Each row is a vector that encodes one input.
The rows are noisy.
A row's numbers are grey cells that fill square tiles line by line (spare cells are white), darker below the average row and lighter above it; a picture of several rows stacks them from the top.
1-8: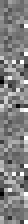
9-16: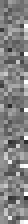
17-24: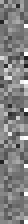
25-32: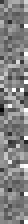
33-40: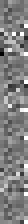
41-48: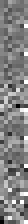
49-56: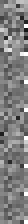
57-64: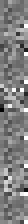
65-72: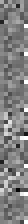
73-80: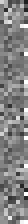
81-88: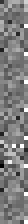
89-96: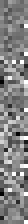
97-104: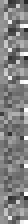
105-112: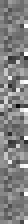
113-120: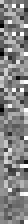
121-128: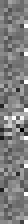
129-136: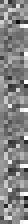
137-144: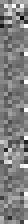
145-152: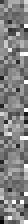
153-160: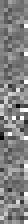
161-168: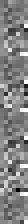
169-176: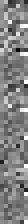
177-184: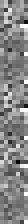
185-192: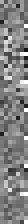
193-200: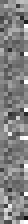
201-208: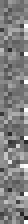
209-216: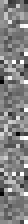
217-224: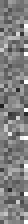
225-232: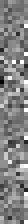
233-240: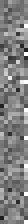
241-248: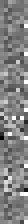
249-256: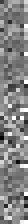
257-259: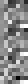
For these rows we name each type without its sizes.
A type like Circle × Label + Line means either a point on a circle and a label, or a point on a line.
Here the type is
Bool × Circle.
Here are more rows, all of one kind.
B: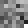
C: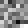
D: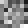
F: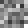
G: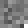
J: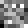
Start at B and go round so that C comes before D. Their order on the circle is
B, G, F, C, D, J.
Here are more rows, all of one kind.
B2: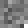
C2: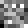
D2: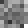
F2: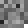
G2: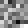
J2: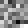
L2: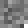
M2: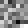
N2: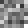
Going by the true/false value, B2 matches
C2, F2 and L2.
